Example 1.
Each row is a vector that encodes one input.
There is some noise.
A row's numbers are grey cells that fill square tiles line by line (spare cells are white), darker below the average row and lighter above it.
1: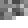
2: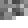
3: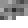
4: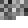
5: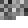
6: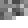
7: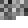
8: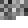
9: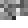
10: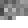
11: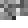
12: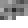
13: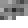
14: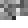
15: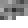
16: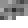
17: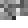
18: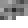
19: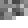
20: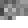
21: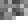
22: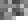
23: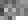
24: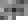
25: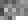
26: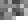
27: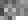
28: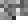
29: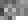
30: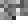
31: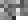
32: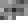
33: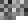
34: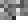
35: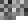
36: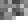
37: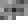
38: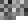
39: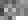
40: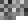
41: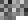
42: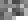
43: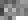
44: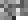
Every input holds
a point on a 5-point line.
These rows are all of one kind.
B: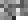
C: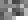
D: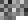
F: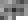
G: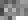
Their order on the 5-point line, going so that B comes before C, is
B, F, C, G, D.
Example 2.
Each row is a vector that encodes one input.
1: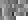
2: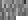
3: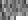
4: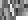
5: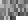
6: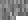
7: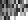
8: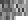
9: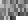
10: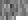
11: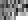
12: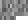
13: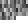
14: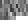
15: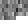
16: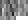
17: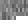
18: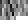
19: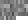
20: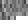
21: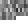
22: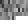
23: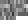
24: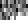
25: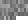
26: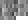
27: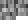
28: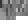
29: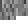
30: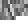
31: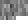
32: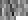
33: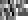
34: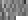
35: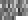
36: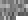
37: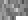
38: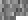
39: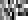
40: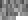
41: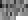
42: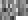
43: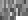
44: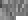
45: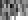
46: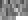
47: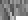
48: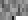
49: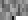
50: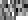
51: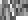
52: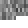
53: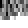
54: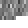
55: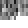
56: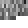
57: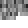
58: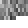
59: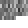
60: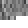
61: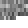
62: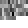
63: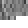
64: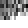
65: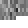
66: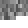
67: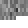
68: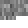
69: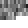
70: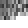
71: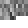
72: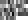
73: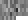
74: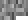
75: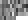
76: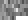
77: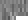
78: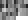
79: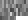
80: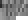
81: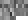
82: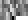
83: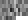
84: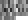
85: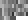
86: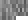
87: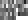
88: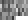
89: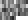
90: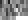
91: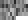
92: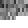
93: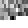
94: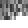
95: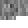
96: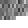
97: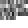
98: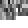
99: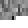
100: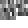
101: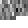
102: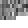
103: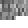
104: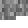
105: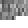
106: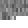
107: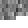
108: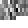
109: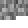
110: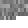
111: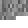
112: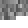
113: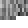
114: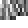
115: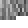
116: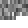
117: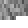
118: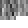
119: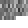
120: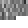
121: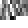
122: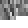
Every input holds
a point on a 14-point circle.
